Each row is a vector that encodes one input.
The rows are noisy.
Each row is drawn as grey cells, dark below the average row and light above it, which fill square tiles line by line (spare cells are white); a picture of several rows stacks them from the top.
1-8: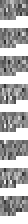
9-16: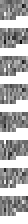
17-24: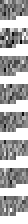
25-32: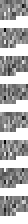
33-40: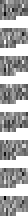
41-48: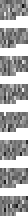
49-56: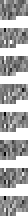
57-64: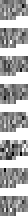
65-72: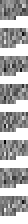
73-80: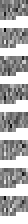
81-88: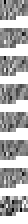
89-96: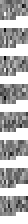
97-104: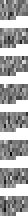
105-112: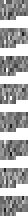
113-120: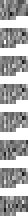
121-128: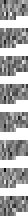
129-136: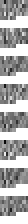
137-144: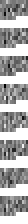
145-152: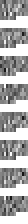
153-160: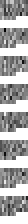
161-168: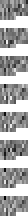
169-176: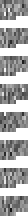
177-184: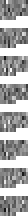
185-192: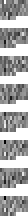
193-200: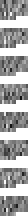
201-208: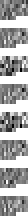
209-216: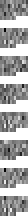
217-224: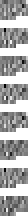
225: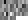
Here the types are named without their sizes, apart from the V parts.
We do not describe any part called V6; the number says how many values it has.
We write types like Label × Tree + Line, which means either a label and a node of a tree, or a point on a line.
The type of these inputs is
List(Line × V6).
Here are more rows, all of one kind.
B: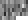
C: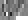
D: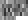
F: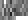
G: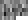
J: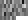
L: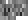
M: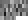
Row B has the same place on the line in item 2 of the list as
D and G.
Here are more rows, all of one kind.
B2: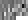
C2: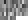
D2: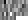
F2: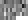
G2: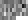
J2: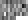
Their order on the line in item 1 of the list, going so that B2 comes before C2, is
G2, F2, B2, J2, C2, D2.
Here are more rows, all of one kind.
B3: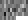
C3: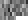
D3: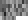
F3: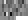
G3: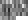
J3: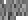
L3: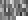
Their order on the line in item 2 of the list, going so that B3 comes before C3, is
D3, B3, F3, C3, G3, L3, J3.
